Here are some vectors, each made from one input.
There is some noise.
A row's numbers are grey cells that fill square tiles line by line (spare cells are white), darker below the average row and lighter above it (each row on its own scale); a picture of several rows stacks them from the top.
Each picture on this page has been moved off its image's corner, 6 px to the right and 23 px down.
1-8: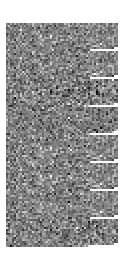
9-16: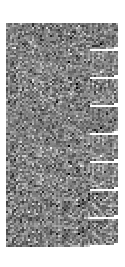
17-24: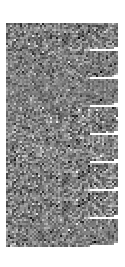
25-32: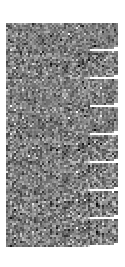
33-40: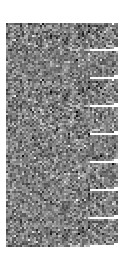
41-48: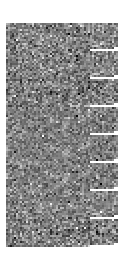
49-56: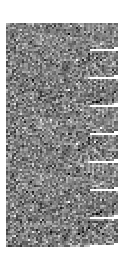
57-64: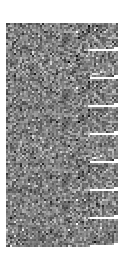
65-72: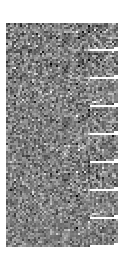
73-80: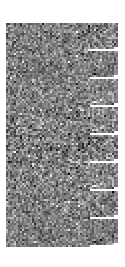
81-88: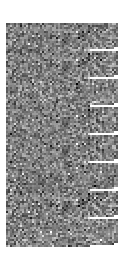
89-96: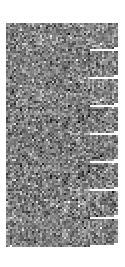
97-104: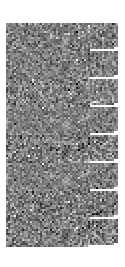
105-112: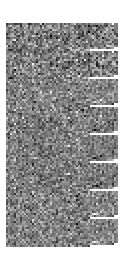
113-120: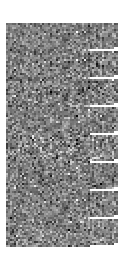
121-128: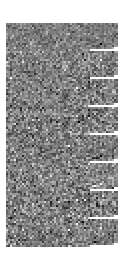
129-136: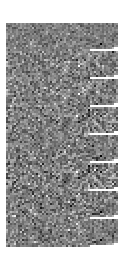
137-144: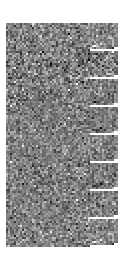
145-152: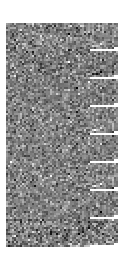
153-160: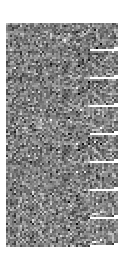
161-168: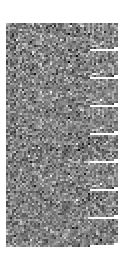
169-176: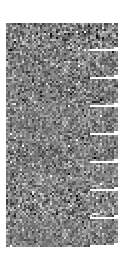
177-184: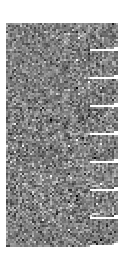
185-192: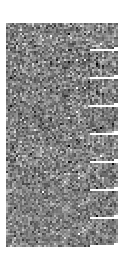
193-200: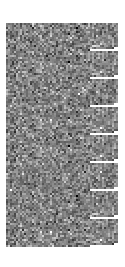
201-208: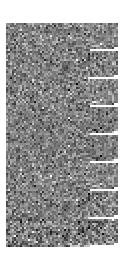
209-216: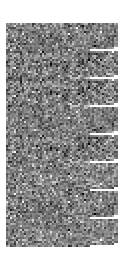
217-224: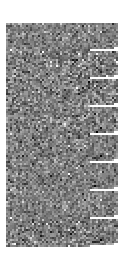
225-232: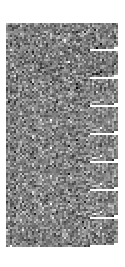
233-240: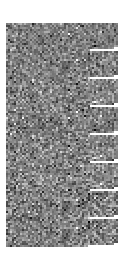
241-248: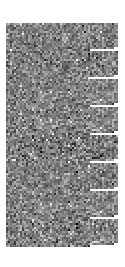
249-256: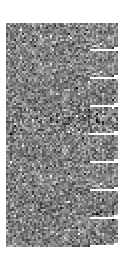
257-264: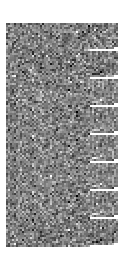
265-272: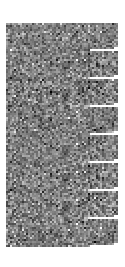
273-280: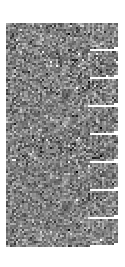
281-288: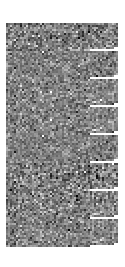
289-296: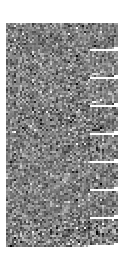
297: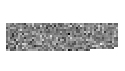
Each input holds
a true/false value, together with either a point on a 12-point line, or a node of a 9-node tree.
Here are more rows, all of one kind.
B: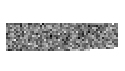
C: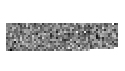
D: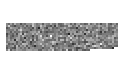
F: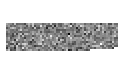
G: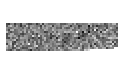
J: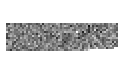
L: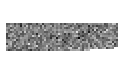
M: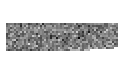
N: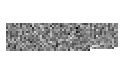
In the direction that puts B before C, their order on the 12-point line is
B, N, M, L, G, J, D, F, C.
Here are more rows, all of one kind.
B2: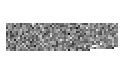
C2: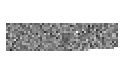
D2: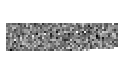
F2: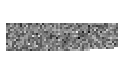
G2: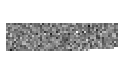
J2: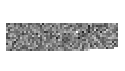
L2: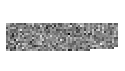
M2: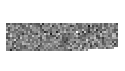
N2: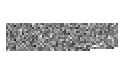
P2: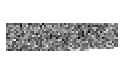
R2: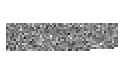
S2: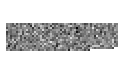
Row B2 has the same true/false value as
L2, N2, R2 and S2.
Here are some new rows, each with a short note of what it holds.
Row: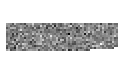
a point on a 12-point line and a true/false value
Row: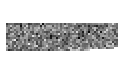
a point on a 12-point line and a true/false value
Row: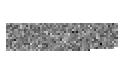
a node of a 9-node tree and a true/false value
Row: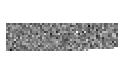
a point on a 12-point line and a true/false value
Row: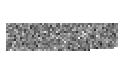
a node of a 9-node tree and a true/false value
